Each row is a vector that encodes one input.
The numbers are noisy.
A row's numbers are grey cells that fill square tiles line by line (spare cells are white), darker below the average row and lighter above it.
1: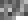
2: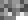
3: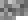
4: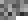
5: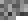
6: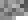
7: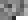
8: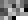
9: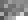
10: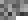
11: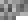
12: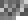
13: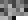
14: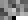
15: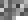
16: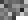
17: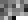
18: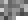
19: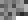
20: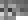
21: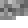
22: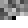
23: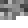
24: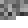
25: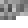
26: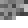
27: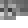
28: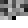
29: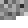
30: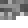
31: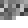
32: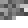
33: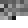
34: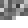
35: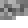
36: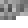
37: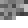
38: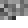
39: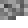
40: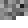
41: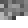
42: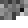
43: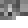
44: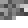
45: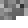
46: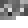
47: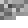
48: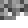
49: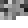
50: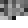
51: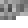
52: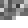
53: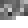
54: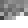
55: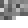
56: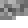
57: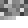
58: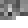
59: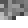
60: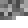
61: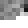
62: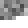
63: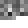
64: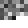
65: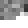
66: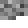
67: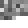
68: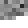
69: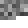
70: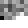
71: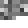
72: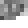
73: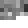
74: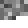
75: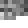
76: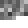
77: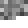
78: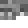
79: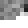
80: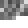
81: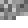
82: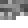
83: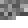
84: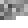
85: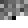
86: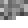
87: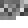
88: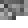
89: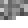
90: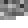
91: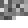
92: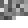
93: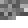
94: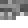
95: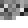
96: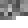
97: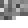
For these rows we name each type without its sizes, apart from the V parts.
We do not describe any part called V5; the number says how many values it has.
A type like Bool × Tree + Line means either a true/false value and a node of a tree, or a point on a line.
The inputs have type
Circle + Line × V5.
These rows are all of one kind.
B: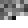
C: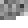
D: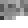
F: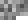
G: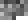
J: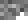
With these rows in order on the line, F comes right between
D and J.
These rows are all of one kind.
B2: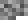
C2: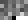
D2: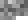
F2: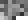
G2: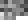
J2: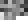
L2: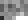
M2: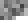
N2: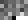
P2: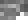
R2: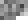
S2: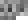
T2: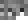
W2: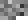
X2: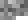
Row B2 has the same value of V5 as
D2, M2, W2 and X2.
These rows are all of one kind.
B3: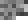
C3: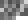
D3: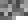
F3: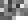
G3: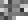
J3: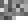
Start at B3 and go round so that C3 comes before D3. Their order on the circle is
B3, G3, J3, F3, C3, D3.
